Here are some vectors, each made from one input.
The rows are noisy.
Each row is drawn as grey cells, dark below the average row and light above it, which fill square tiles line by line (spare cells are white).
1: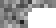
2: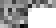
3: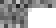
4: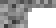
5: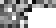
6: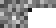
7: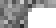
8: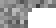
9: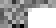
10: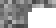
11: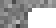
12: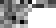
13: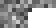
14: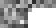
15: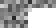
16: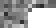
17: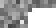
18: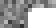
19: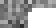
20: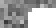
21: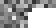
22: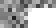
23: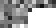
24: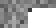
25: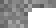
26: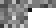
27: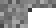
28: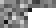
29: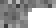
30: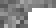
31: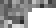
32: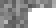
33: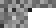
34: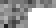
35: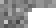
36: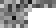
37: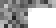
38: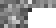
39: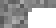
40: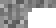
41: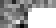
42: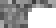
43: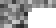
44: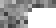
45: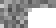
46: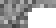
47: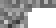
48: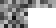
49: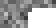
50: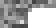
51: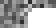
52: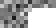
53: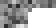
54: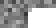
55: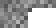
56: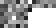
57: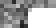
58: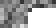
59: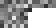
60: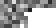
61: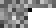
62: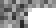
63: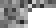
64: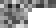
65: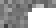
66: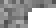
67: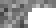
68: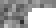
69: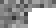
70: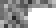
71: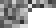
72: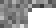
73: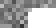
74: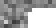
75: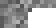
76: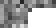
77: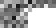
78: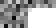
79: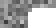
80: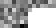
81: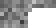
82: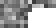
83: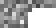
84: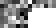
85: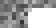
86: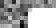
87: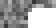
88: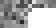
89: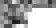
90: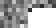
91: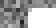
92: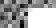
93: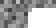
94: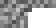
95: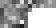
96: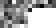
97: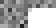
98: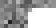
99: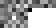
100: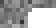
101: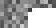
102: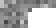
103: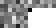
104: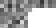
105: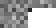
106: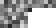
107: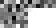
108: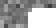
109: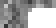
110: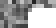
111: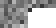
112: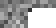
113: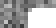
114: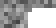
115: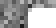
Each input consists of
either a point on a 5-point line, or a point on a 7-point line and a true/false value.
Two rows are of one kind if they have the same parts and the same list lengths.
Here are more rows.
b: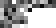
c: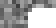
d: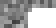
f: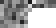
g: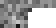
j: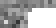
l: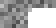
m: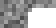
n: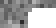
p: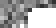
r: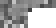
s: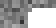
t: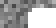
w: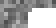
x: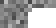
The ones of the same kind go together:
b, f, g, n, p, r, s, w, x
c, d, j, l, m, t

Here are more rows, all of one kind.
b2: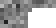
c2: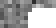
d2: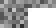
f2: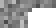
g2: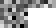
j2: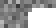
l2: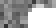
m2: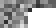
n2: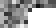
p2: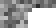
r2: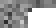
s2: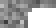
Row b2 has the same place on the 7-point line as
c2, m2 and r2.
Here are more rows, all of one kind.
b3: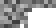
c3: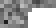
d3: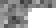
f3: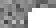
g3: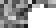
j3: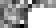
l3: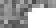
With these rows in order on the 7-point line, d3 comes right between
b3 and l3.
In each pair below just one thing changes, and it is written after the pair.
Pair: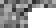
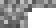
the place on the 7-point line
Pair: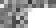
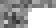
the true/false value
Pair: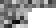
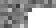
the place on the 7-point line
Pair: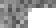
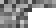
the true/false value
